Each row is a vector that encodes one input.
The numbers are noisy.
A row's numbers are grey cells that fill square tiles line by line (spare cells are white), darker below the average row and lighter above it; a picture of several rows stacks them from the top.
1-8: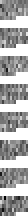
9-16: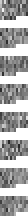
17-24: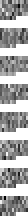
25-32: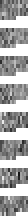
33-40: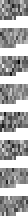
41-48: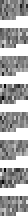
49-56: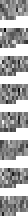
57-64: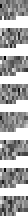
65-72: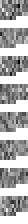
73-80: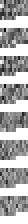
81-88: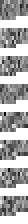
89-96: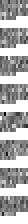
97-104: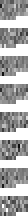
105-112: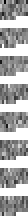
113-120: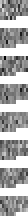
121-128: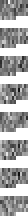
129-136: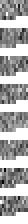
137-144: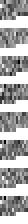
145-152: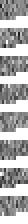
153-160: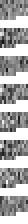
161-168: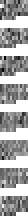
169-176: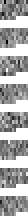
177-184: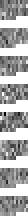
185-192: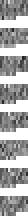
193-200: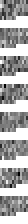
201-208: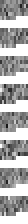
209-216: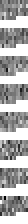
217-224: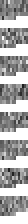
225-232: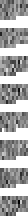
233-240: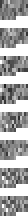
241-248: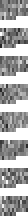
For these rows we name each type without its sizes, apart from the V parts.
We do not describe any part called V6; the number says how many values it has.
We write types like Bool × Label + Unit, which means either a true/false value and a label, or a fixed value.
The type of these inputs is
Bool × Bool × Bool + Label + Line × List(V6).
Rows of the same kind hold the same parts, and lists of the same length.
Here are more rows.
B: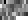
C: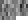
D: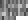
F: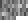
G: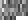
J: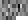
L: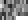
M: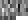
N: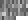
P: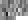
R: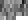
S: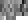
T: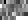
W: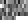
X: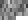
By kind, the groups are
B, L, T, W
C, R, S, X
D, F, N
G, J, M
P

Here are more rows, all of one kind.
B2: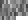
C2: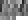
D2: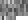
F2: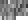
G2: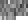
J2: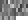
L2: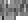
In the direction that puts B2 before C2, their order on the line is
J2, B2, C2, L2, F2, G2, D2.
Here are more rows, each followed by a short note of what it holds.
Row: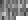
a point on a line, together with the empty list
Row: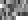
three true/false values
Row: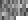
a point on a line, together with the empty list
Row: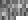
a point on a line, together with the empty list
